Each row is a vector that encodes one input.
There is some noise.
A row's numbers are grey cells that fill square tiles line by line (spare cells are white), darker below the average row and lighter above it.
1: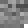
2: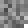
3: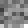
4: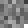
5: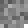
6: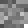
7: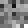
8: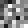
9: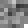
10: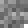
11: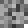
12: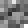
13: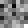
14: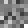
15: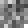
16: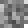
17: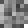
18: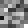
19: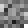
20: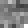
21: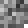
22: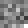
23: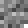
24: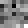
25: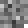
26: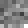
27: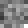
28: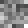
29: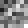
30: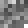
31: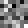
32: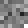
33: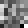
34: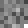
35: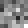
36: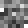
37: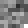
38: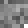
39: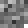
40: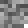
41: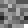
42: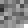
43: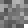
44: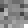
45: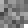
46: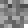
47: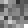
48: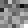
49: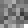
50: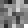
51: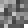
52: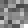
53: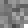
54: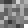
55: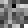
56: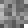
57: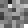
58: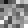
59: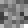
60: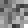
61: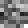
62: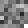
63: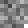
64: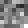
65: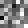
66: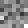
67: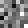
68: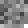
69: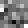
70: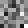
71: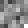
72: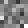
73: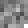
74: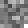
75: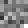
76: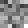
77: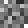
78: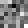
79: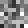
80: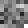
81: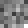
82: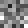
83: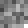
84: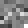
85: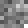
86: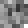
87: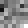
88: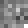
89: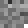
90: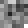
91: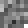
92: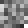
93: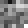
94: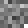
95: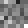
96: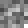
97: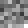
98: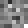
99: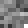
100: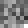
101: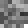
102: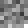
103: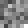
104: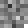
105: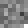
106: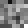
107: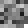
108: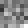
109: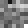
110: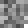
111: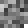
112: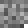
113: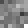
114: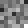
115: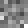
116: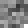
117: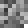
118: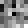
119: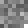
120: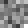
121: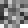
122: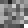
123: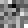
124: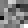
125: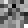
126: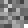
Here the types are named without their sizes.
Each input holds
a true/false value, together with a list of points on a line.
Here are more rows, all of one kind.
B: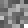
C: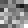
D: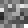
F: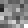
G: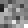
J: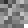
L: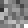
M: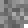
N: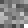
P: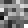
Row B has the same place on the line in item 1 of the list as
L, N and P.
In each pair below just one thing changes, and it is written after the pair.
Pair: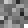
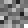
the place on the line in item 1 of the list
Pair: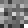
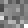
the true/false value
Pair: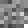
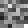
the true/false value
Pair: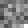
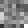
the true/false value
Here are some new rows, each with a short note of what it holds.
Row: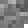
a true/false value, together with a list of one item
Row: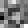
a true/false value, together with a list of one item
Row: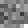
a true/false value, together with a list of two items
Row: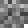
a true/false value, together with a list of one item
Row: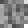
a true/false value, together with a list of two items
